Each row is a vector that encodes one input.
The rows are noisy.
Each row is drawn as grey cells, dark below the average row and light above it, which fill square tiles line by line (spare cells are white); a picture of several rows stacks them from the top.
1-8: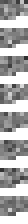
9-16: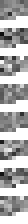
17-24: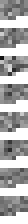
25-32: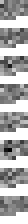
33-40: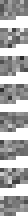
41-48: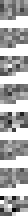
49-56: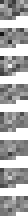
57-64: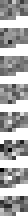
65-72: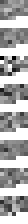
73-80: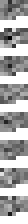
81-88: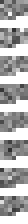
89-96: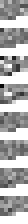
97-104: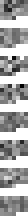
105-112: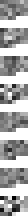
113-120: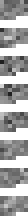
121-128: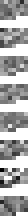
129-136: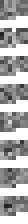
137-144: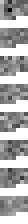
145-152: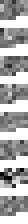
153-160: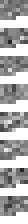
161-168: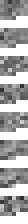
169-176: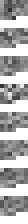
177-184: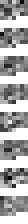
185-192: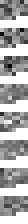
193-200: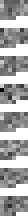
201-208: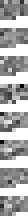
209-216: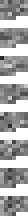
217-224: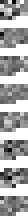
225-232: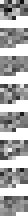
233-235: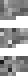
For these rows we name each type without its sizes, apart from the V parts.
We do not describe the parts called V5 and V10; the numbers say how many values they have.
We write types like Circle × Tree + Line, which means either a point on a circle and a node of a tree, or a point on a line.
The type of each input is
(Bool × Bool × Bool × V5 + V10) × Line.
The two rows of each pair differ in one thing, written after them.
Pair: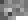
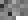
one of the three true/false values
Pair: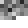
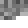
the value of V5
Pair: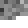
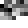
the place on the line
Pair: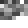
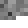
the place on the line
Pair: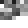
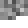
the place on the line
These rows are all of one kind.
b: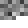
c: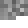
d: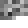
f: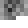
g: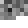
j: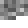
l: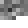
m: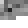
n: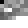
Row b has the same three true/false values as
c, d and j.
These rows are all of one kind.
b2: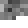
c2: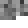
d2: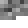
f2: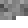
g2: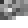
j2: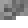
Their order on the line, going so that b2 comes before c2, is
b2, d2, j2, f2, g2, c2.
